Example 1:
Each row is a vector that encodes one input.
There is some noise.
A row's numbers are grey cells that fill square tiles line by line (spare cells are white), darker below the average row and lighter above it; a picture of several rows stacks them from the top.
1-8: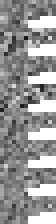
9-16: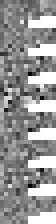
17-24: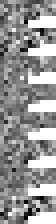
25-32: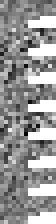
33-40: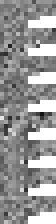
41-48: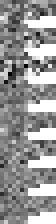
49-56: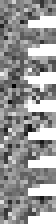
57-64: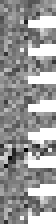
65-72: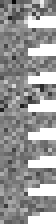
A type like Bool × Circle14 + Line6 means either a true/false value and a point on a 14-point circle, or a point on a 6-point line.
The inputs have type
Label8.
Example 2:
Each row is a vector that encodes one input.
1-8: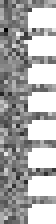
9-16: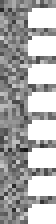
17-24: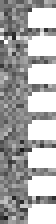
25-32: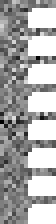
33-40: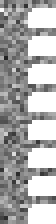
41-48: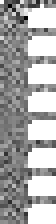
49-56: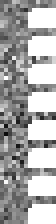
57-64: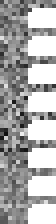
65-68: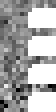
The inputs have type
Line8.
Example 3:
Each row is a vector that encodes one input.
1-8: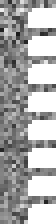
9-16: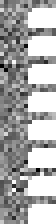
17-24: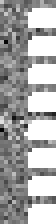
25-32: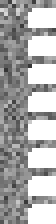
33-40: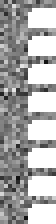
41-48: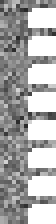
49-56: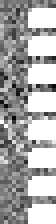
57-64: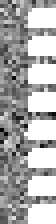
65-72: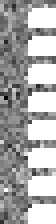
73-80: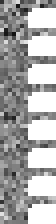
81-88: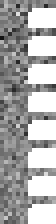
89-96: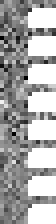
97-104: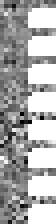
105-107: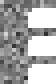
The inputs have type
Line15.
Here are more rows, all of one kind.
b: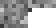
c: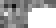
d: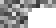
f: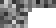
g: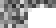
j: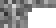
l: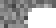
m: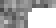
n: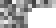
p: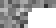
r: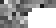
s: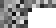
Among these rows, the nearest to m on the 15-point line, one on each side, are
n and r.
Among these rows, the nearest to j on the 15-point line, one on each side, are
b and d.
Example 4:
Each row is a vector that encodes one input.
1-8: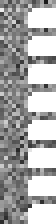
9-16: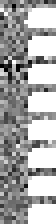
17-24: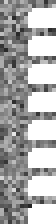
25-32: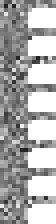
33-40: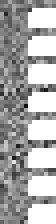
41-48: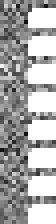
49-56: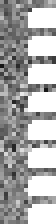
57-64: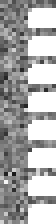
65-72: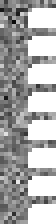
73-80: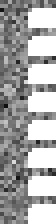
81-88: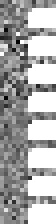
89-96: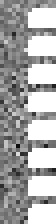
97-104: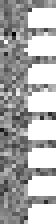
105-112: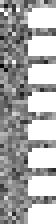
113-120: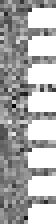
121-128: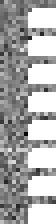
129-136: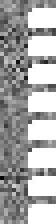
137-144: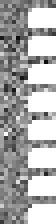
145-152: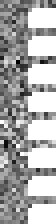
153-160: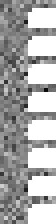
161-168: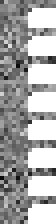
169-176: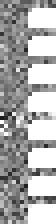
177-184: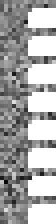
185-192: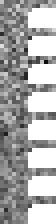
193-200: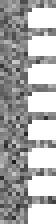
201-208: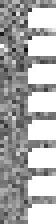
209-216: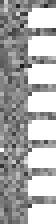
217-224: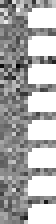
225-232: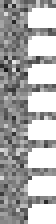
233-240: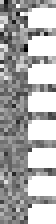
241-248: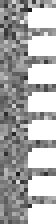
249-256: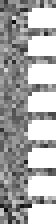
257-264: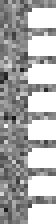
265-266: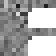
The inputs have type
Line15.
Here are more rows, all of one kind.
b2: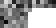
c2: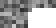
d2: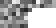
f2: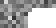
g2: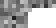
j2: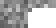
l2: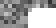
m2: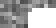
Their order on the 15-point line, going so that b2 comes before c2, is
d2, g2, f2, j2, b2, c2, m2, l2.
